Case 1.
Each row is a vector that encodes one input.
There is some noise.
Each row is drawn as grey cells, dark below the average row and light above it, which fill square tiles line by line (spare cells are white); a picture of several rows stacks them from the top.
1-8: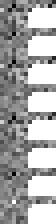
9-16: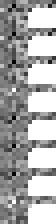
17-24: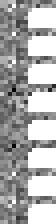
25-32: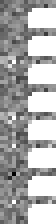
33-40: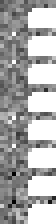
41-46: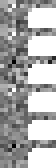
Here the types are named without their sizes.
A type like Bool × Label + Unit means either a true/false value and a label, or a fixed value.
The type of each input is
Line.
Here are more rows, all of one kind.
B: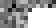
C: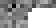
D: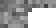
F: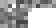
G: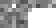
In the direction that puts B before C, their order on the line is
B, C, D, G, F.
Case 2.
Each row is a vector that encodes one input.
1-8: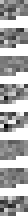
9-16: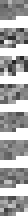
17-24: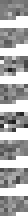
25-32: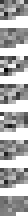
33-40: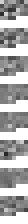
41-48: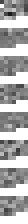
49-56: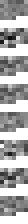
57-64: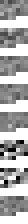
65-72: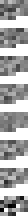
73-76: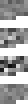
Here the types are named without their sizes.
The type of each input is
Circle + Unit.
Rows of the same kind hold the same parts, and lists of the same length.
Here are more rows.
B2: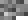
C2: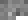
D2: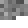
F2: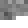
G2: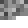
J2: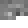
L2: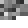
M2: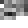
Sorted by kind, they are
B2, C2, D2, F2, G2, J2, L2
M2

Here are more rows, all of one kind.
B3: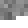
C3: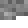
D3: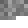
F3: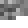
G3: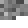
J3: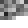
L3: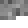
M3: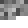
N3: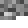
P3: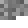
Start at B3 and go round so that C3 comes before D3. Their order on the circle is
B3, P3, G3, C3, L3, N3, M3, D3, J3, F3.
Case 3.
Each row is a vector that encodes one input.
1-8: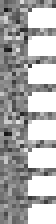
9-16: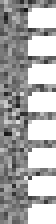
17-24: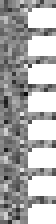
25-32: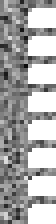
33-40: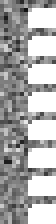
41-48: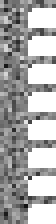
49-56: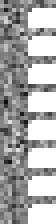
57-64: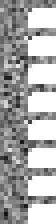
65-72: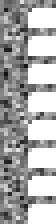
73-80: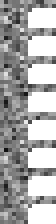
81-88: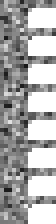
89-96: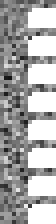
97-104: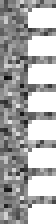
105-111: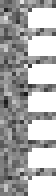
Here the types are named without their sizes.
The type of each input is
Line.
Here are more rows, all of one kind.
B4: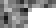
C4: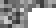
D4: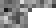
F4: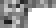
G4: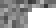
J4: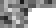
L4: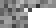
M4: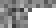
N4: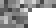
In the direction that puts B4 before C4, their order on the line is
F4, J4, B4, G4, M4, L4, N4, D4, C4.
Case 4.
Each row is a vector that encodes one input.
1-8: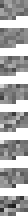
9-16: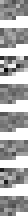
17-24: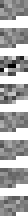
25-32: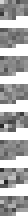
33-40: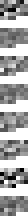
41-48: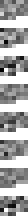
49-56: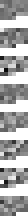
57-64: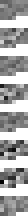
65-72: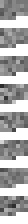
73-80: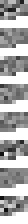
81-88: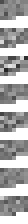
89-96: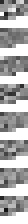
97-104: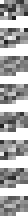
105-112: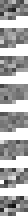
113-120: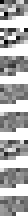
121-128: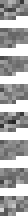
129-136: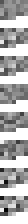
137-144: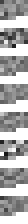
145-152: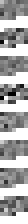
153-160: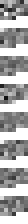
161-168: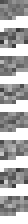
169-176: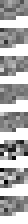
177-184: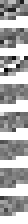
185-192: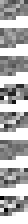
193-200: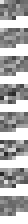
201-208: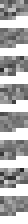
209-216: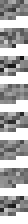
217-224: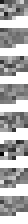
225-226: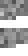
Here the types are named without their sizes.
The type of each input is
Circle.
